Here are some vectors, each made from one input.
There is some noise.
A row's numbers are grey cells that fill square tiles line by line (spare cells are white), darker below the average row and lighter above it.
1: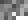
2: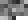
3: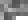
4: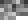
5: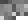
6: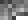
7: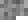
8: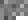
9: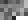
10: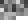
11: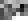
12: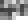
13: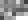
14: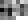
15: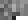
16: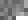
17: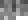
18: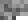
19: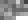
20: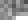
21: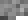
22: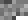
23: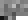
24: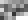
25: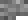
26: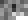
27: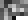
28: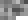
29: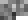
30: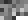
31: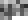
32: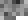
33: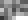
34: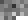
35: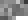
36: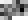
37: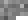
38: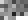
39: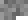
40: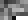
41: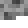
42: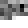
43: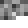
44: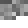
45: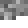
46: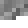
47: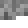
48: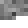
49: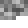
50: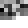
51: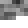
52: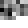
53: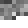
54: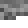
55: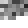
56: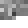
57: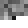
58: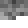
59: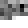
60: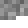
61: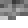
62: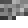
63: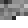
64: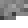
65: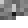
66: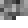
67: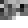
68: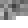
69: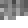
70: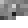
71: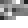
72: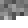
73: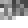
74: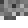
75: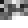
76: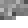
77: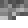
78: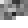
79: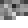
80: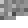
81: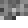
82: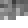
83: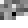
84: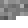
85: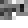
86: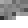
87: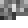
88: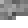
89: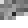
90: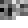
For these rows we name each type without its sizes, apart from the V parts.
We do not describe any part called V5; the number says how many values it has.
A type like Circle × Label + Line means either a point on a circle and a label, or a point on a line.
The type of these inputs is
(Bool × Bool × Bool + Line) × V5 + Circle.
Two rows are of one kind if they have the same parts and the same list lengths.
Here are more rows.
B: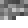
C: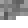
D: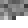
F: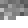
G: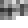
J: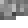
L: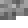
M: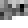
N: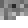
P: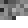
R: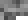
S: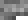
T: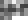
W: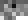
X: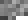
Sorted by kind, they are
B, D, F
C, J, L, N, P, R, S, W, X
G, M, T

